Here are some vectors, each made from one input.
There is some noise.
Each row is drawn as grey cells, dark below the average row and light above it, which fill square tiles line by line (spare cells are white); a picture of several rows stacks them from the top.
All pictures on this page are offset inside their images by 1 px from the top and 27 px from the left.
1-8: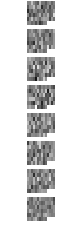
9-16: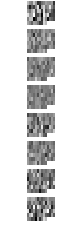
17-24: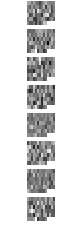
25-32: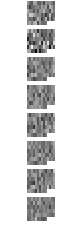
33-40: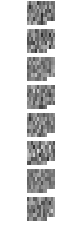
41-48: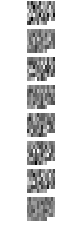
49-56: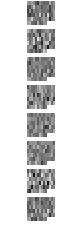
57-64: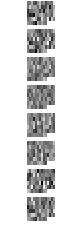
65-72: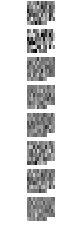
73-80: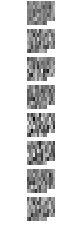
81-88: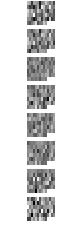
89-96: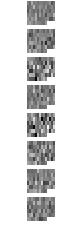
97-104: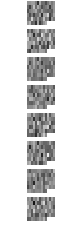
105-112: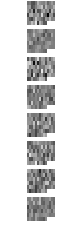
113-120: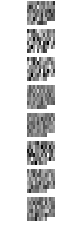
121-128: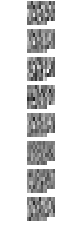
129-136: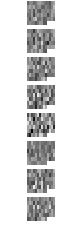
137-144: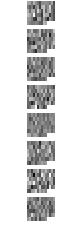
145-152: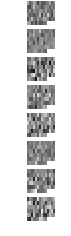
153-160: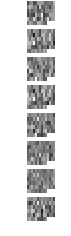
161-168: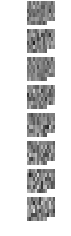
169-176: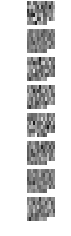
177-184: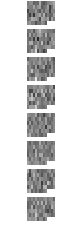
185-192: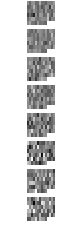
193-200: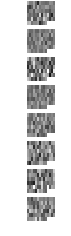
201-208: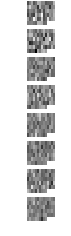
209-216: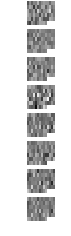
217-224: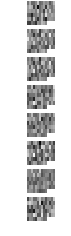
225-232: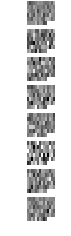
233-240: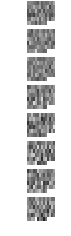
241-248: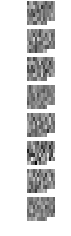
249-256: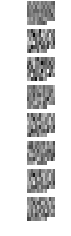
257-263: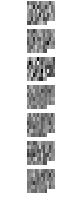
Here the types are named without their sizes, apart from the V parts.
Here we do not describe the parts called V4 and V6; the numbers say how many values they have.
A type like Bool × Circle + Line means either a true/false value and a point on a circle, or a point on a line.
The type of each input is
Bool × V4 + Tree × V6.
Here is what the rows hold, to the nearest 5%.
About 70% of them hold a node of a tree and a value of V6. The rest hold a true/false value and a value of V4.
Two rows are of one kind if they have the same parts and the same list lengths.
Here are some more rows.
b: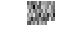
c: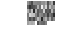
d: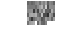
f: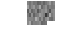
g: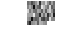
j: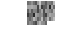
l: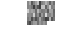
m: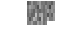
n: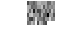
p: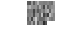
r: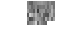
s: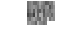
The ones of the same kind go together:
b, g, l
c, d, f, j, m, n, p, r, s

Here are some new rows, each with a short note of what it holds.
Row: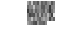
a node of a tree and a value of V6
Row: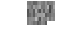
a node of a tree and a value of V6
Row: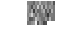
a node of a tree and a value of V6
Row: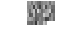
a true/false value and a value of V4
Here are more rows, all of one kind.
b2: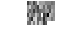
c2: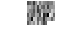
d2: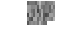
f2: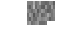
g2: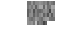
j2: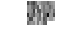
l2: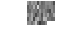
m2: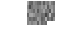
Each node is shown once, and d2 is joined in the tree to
f2, j2 and l2.
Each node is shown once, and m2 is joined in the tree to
c2 and j2.
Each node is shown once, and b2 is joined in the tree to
g2.
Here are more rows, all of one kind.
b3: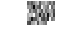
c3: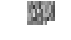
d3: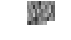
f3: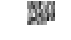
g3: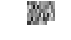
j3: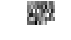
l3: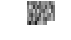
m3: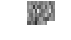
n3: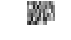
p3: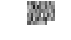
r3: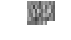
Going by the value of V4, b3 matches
g3, j3 and m3.
